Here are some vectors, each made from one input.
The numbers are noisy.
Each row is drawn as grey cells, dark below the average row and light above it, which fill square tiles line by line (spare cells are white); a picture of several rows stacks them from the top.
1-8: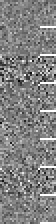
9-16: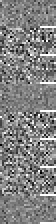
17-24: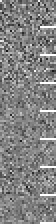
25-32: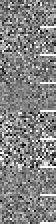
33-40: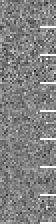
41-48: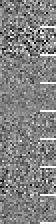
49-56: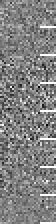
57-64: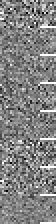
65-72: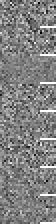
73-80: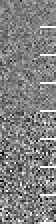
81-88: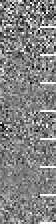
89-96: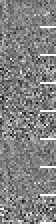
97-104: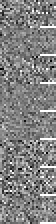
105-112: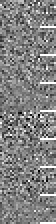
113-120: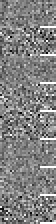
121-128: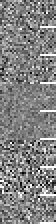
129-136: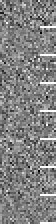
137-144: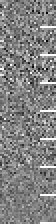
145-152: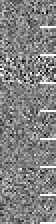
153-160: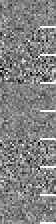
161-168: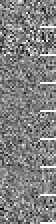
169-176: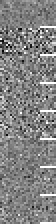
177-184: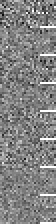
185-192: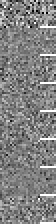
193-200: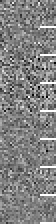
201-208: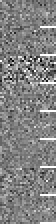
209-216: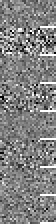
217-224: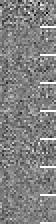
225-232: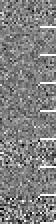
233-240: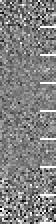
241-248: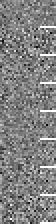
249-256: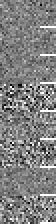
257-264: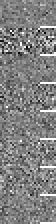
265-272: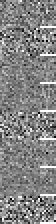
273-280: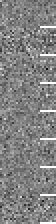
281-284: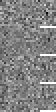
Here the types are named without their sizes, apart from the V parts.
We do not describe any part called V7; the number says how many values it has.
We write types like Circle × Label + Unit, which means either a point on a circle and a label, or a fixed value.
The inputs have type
(Bool × Label + Tree) × List(V7).
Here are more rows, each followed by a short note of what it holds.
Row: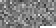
a label and a true/false value, together with a list of two items
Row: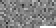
a node of a tree, together with a list of one item
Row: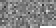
a node of a tree, together with the empty list
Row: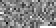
a node of a tree, together with a list of one item
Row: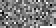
a node of a tree, together with a list of one item
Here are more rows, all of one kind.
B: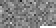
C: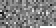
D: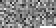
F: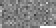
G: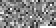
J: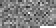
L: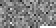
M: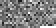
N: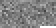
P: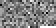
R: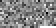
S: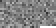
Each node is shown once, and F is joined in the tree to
J.
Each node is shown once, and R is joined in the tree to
C.
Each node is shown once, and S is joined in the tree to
L and P.
